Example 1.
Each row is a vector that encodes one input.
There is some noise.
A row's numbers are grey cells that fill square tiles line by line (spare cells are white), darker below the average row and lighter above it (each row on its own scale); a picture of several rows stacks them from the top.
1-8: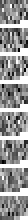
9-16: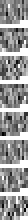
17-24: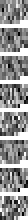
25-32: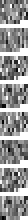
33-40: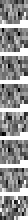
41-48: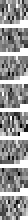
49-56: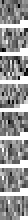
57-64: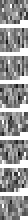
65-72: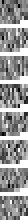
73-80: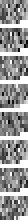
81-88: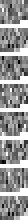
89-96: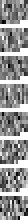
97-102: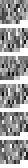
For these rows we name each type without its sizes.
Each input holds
either a point on a circle, or a fixed value.
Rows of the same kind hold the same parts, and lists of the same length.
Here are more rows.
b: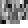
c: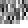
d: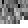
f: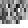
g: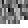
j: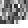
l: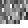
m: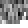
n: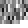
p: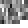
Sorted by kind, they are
b, c, d, g, j, l, m, n, p
f

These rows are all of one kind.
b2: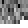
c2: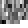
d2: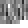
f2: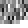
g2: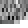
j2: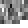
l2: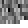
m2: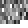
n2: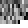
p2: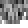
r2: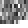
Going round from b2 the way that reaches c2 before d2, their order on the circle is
b2, l2, j2, c2, r2, g2, f2, d2, p2, m2, n2.
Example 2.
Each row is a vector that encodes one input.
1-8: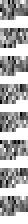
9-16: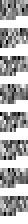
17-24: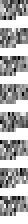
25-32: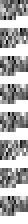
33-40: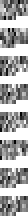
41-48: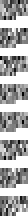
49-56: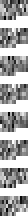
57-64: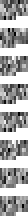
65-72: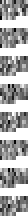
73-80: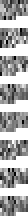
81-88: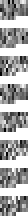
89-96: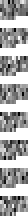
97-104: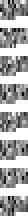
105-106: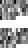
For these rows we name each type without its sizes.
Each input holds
a node of a tree.
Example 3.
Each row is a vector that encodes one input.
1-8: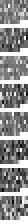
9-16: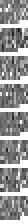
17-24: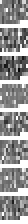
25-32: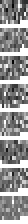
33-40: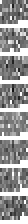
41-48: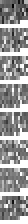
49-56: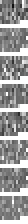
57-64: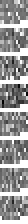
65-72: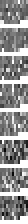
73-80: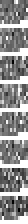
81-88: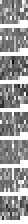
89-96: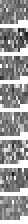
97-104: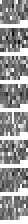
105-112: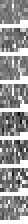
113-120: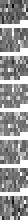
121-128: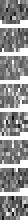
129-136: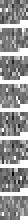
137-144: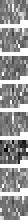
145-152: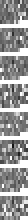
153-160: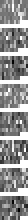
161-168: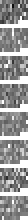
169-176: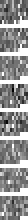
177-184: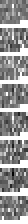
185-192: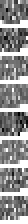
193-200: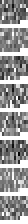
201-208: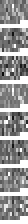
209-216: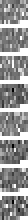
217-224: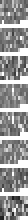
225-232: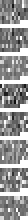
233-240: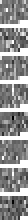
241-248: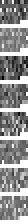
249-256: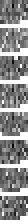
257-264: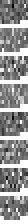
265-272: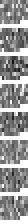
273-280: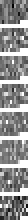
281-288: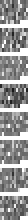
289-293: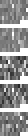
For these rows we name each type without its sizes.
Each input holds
a label.
